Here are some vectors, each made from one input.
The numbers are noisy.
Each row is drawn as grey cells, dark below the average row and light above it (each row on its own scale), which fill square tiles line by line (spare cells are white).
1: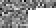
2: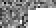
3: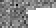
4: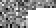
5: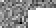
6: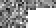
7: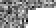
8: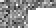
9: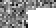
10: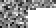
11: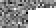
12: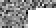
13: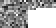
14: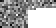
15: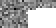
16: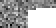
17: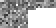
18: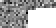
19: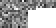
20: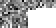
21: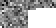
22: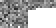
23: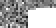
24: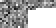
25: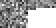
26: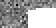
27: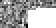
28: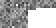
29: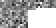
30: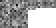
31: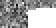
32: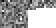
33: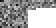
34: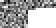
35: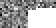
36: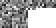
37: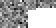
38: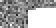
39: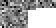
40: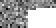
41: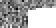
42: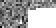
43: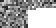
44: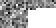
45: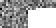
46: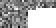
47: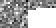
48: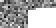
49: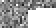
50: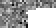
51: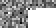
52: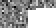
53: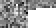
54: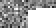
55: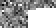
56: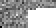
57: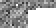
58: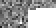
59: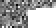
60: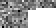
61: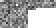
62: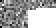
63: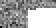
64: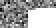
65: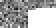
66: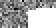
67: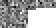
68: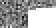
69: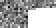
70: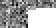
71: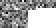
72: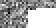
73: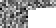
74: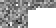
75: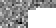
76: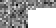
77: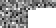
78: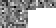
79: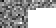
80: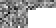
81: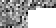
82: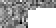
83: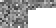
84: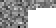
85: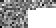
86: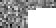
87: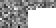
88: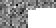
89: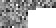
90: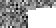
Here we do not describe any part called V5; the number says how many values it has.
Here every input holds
a list of up to two items, each a true/false value and a value of V5.
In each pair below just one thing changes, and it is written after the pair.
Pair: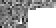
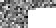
the value of V5 in item 2 of the list
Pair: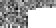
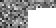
the true/false value in item 1 of the list
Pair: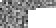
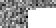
the true/false value in item 2 of the list
